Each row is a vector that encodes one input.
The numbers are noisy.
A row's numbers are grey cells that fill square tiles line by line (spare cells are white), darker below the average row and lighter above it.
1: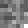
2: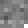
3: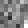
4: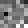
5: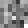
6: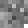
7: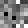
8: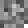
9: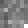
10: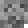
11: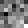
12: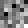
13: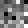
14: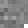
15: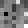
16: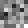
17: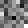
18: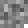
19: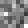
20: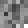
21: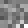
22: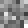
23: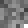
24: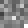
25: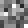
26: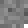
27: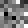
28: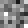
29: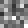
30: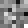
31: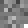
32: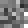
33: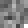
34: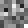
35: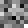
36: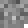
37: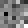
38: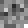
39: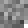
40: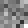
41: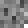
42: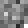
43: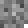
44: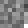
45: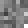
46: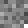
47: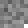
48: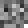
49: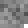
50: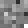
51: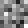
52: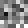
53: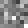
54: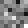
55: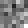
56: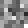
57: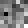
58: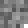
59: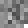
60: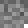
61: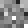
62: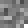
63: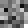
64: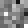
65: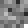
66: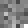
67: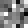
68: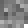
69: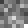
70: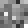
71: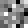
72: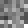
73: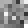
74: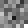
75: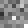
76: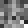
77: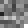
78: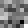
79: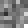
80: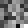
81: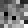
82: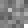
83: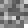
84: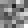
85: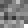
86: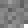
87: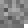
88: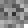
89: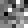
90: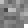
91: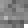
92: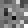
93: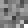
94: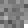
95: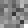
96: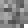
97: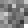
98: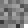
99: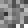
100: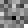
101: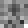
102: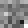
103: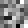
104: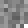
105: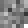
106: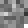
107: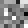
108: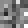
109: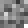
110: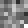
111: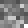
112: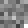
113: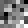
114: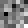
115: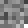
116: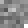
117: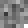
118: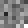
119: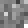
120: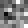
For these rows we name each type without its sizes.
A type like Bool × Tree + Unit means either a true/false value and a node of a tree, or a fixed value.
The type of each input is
Line × (Line + Tree).
